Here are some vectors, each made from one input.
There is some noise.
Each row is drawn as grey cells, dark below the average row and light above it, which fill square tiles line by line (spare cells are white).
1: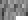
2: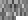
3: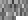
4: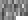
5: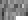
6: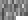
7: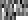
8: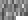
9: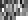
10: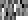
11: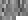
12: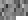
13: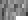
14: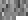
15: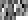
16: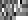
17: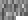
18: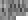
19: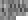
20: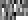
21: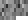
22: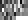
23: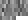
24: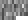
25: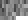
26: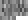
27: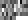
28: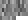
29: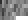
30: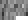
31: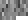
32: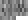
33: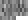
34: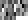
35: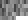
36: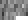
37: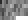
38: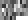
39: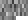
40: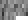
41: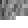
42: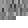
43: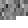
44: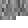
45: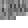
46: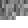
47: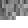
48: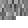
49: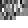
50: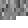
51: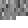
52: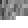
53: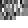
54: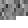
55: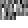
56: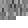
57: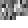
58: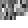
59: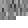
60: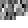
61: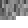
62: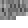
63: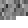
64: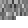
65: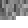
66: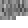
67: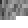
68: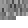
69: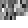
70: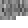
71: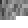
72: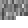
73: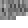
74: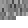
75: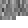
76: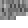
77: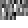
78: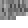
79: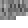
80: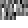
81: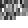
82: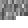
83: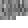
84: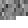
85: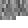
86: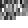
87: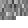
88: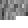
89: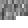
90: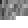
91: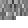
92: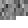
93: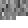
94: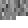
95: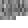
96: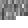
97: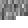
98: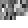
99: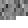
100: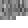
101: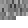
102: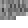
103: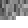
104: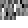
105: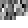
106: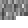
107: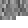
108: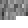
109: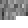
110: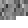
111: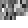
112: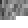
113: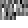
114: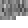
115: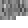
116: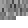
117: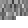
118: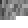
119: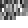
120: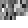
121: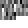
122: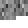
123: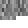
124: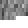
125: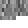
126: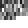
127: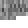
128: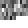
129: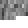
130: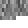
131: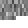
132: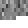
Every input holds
a point on an 11-point line and a true/false value.
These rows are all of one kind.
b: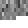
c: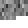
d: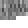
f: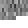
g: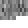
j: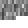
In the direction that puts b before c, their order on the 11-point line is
j, f, d, g, b, c.
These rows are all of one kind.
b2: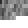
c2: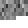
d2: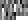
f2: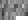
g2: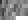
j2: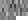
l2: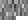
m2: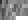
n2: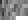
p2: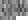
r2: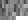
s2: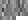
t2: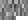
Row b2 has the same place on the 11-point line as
g2, m2 and n2.
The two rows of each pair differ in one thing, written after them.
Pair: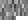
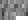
the place on the 11-point line
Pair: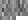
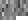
the place on the 11-point line
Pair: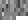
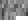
the place on the 11-point line
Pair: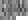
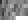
the place on the 11-point line
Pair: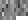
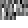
the true/false value
